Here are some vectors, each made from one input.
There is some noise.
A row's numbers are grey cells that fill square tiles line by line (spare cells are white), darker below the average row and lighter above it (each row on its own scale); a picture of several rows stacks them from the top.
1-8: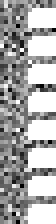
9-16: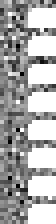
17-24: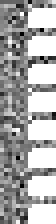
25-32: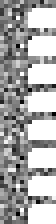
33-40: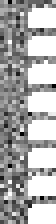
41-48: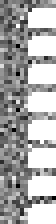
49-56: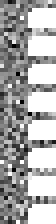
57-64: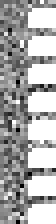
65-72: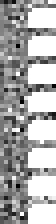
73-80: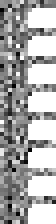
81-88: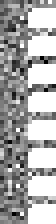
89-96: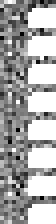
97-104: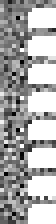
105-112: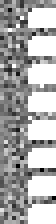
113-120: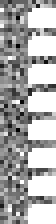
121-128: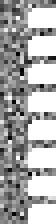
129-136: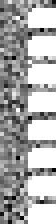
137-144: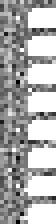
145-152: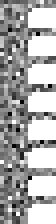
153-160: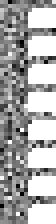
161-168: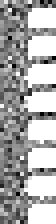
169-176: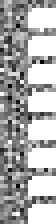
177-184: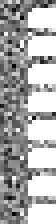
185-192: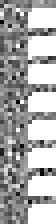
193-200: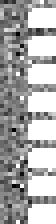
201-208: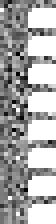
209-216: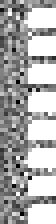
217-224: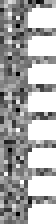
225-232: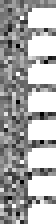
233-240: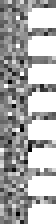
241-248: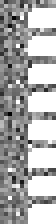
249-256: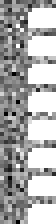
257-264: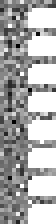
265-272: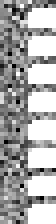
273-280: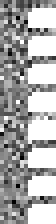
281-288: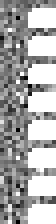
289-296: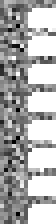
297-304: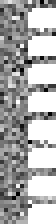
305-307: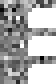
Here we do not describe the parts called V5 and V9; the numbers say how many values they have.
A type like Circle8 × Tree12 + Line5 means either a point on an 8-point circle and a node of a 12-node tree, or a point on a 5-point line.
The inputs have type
Bool × Line13 × Tree10 × V5 × V9.
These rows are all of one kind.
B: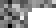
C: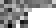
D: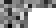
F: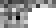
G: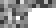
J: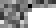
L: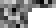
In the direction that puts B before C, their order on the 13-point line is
B, G, C, D, L, J, F.
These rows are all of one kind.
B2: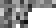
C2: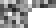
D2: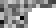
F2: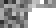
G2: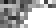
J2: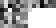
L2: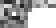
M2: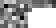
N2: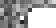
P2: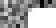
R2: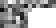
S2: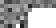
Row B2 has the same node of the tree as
D2, F2, L2 and R2.
